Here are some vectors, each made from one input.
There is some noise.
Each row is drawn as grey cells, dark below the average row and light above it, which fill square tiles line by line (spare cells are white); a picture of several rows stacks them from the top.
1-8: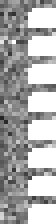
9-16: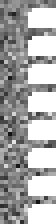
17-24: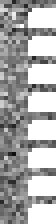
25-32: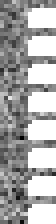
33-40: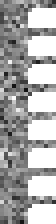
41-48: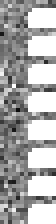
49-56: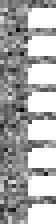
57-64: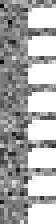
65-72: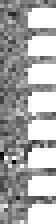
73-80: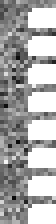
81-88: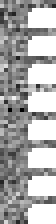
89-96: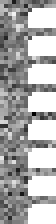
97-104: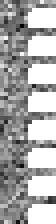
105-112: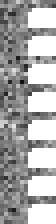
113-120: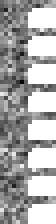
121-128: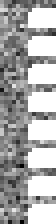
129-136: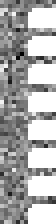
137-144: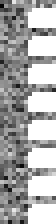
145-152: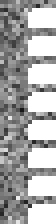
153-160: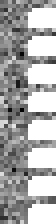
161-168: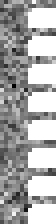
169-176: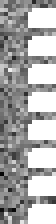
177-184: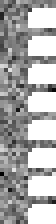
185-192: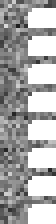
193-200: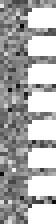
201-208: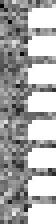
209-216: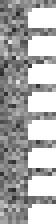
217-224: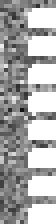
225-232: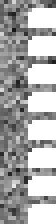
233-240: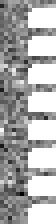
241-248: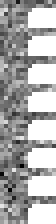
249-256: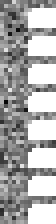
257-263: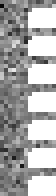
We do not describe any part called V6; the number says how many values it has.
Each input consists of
a true/false value, together with either a point on a 10-point line, or a value of V6.
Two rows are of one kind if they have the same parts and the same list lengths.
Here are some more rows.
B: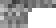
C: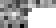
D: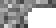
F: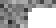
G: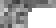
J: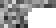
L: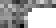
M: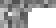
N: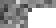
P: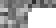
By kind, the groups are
B, C, D, G, J, L, M, P
F, N

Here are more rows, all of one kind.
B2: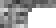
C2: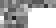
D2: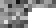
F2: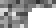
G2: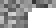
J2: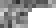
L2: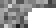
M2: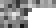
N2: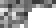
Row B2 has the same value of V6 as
F2, J2 and N2.
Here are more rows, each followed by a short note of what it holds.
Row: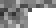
a point on a 10-point line and a true/false value
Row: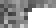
a point on a 10-point line and a true/false value
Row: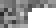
a point on a 10-point line and a true/false value
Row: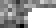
a true/false value and a value of V6
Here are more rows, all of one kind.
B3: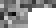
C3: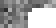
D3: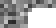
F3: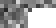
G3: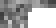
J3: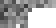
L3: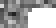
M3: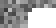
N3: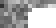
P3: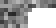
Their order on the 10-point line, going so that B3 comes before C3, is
P3, G3, L3, B3, F3, J3, D3, C3, M3, N3.
